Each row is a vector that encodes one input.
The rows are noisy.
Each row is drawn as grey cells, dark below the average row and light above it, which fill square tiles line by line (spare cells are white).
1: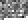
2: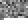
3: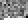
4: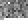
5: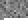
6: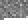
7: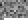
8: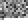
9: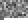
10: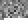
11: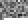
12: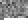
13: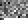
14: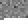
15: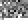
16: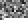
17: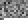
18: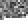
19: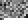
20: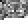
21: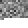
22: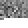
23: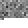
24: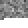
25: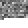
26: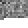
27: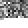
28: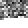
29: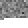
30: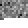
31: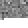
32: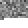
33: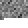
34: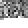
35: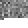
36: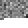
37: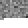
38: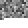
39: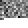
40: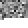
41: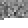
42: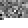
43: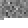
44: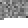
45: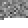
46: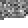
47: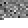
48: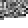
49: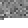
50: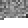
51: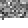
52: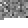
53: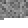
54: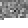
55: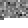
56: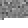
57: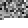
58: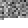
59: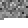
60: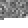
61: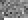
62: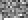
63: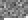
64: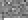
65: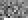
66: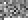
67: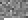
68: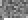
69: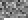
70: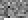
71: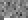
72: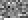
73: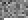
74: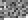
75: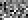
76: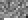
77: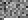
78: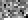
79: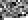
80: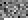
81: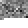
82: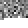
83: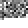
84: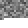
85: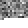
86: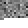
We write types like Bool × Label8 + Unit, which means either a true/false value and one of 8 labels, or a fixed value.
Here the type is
Circle9 × (Circle9 + Line9).
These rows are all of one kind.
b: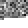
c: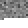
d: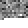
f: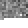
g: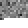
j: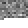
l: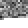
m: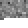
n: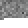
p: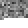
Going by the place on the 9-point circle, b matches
c, d, f and p.
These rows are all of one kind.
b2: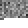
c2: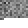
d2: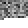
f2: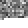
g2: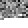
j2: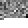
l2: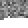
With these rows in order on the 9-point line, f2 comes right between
c2 and j2.
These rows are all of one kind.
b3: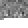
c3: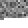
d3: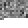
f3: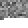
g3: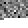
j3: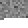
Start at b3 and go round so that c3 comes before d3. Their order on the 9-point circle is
b3, g3, c3, j3, f3, d3.
